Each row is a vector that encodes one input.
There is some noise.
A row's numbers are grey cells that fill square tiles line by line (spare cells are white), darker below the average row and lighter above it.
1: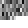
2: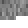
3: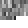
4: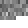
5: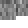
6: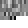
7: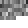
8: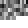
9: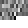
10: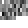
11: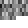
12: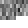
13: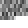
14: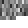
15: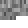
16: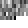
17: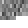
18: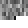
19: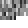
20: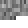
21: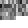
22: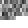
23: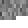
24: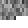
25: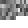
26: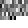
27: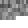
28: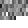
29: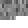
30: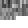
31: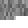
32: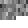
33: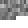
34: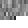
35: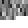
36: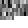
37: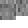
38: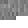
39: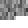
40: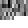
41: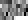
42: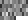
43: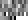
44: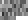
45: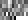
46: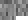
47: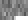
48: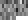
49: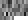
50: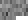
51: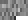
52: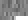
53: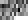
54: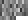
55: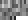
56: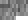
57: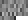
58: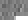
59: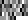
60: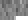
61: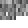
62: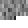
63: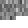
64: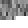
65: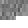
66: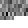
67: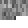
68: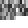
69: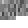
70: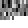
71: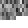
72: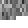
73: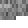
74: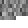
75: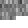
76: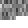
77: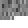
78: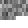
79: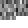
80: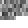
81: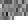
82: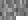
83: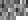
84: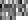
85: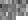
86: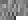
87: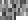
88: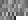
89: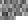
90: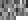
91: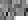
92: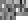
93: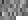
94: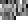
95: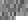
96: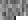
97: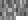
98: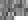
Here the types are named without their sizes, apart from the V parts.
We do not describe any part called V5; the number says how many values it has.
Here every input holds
a list of items, each a true/false value and a value of V5.
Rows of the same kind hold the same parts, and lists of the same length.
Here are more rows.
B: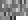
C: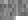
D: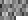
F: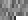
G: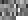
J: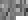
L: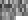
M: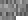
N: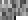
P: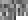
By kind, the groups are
B, G, L
C, D, F, J, M, N
P

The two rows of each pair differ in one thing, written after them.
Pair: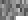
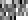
the true/false value in item 2 of the list
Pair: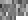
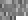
the true/false value in item 2 of the list
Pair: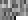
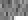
the true/false value in item 1 of the list
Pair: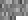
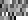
the value of V5 in item 2 of the list
